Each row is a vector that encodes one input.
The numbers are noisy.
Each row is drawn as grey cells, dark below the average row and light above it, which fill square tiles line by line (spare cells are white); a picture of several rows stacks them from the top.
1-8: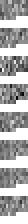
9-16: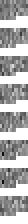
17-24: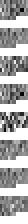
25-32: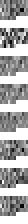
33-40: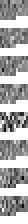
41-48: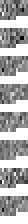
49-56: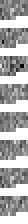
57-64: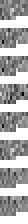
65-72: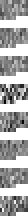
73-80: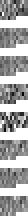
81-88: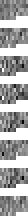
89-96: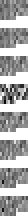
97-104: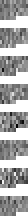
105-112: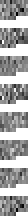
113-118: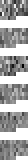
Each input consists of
either a fixed value, or a node of a 7-node tree and a true/false value.
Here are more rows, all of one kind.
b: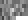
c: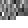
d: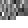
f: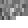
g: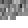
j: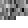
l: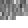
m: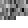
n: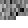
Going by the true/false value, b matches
f, g and l.
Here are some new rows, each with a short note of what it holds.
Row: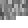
a node of a 7-node tree and a true/false value
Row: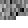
a node of a 7-node tree and a true/false value
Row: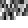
a fixed value
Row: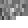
a node of a 7-node tree and a true/false value
